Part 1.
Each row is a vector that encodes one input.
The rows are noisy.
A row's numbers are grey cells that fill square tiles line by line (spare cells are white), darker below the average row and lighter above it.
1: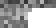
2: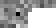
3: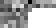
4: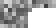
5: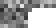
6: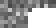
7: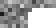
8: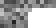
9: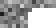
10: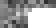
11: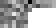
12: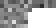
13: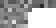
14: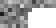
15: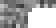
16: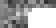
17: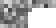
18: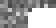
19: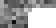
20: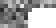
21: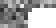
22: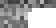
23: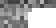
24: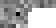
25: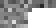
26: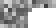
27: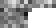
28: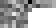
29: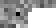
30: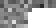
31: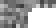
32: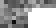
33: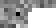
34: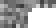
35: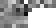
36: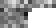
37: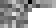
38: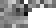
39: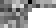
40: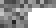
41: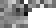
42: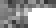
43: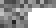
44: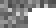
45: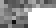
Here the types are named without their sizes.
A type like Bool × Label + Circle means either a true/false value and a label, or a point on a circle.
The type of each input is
Bool × Bool × Bool + Tree.
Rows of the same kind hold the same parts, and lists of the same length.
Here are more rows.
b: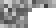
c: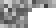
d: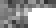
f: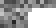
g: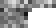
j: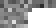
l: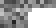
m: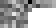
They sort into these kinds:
b, c, g, m
d, f, j, l

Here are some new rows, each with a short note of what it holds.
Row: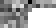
a node of a tree
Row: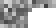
a node of a tree
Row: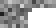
a node of a tree
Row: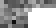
three true/false values
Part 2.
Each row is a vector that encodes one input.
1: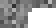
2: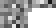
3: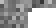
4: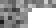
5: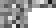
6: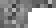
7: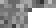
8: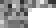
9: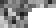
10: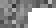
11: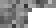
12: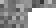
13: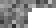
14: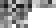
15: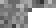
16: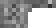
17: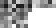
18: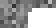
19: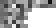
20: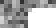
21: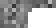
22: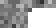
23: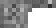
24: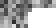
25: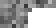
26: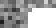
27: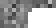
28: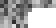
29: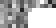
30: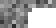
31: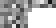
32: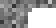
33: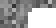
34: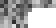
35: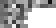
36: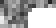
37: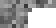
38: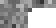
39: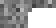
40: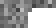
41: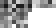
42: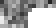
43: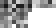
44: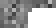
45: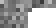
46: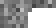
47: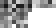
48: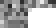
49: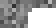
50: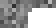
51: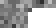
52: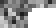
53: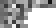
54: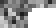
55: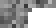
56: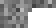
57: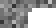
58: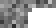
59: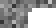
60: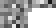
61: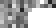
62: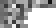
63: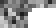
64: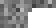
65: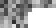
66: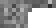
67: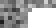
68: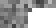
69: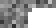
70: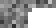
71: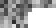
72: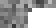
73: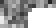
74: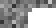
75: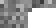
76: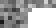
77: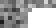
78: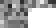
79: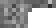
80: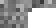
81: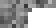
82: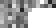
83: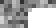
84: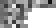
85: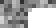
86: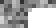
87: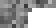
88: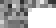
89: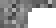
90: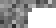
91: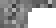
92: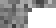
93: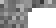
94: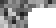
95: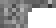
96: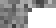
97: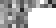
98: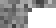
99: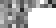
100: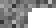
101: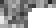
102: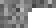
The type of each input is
Circle9 + Circle10 + Unit.
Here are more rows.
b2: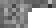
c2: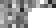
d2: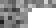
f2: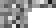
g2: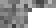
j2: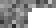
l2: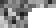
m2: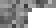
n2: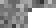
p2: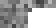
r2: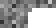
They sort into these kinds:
b2, g2, j2, m2, n2, p2, r2
c2, f2, l2
d2

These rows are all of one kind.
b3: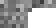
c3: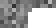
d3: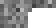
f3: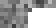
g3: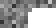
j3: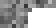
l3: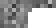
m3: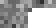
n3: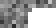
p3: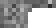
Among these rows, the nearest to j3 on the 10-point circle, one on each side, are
f3 and n3.
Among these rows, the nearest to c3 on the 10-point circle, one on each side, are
g3 and l3.
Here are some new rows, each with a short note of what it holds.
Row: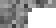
a point on a 10-point circle
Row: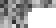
a point on a 9-point circle
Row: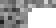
a fixed value
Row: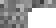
a point on a 10-point circle
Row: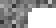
a point on a 10-point circle
